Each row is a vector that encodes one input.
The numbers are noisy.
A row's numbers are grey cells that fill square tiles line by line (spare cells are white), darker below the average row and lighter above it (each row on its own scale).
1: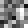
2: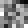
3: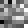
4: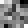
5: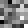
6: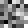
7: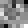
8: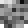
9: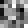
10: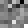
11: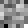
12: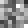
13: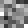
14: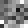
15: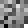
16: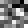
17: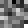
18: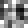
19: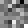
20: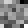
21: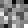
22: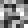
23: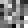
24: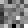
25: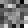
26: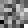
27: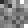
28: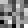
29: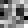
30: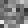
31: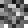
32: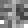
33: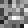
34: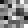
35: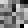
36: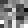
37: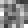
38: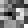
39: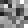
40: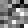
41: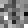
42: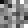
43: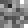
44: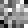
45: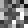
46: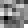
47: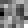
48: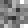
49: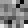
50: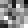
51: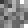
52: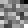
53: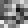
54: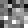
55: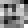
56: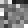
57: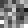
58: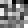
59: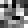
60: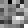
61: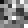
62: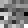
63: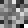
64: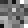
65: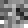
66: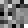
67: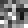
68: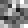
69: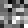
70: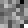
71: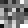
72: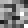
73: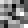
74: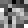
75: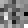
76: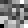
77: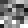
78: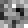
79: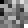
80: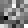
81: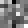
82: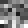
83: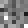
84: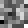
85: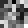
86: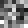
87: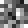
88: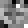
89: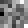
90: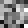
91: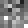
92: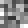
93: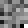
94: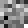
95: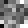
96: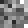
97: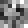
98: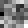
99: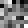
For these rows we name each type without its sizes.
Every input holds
a list of points on a line.
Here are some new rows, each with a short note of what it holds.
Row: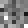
the empty list
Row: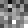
a list of three items
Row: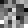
a list of one item
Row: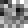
a list of one item
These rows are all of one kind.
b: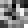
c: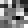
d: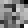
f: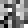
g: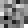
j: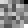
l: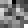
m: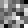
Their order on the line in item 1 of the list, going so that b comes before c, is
f, g, d, m, j, b, c, l.
